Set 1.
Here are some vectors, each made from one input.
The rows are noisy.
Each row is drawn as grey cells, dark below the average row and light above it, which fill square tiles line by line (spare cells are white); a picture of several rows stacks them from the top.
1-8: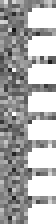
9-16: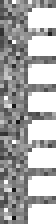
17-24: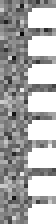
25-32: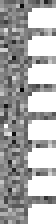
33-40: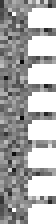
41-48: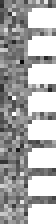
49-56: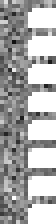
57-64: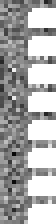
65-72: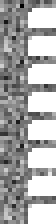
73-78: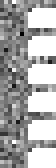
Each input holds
either a point on a 9-point line, or a point on an 11-point line.
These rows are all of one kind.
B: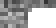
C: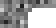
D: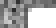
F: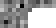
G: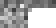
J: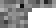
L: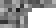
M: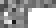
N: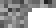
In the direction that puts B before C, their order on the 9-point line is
M, D, G, B, N, J, F, C, L.
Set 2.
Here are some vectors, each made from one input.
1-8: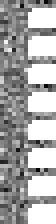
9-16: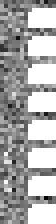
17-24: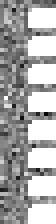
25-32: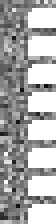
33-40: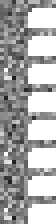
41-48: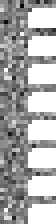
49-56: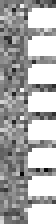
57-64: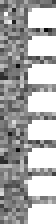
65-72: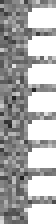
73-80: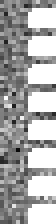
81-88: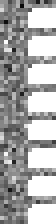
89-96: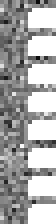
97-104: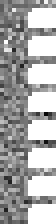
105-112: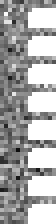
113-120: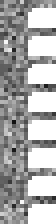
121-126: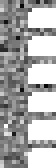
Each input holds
either one of 11 labels, or a point on an 11-point line.
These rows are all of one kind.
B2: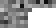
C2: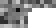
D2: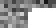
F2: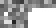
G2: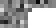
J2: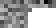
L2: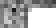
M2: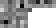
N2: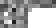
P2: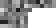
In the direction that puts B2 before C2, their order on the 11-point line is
F2, N2, L2, D2, J2, B2, M2, G2, P2, C2.
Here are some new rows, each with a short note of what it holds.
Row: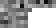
a point on an 11-point line
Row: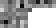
a point on an 11-point line
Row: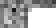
a point on an 11-point line
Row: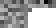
a point on an 11-point line
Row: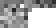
a point on an 11-point line
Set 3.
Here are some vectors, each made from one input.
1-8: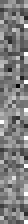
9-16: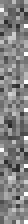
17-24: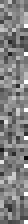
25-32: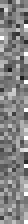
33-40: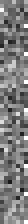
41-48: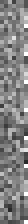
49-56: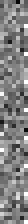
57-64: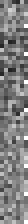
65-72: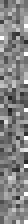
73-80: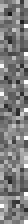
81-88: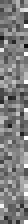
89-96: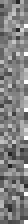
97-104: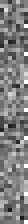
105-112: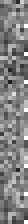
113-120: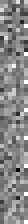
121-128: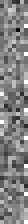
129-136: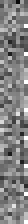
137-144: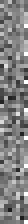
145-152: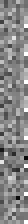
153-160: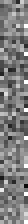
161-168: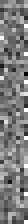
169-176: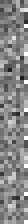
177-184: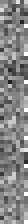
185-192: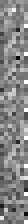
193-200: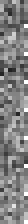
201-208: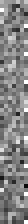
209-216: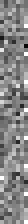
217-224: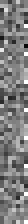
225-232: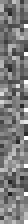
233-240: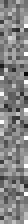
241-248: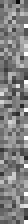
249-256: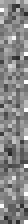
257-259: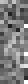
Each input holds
either a point on a 10-point line, or a node of a 12-node tree.
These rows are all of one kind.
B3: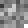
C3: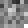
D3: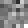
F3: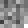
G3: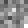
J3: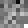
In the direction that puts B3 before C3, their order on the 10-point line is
F3, G3, B3, C3, J3, D3.
